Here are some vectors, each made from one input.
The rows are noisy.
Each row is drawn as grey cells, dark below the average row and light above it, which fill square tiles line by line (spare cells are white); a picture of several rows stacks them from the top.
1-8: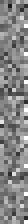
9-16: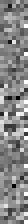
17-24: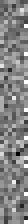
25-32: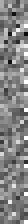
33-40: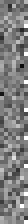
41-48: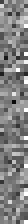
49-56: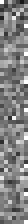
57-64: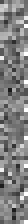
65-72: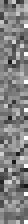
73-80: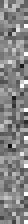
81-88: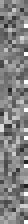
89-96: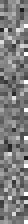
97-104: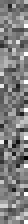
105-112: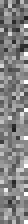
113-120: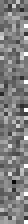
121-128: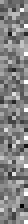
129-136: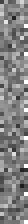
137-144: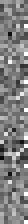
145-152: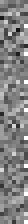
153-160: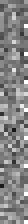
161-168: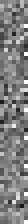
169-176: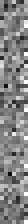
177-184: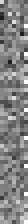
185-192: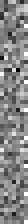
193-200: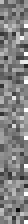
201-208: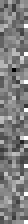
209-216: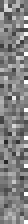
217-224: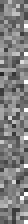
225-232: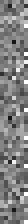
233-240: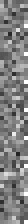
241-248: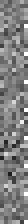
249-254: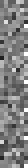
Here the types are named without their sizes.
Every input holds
a label and a node of a tree, together with a list of points on a line.
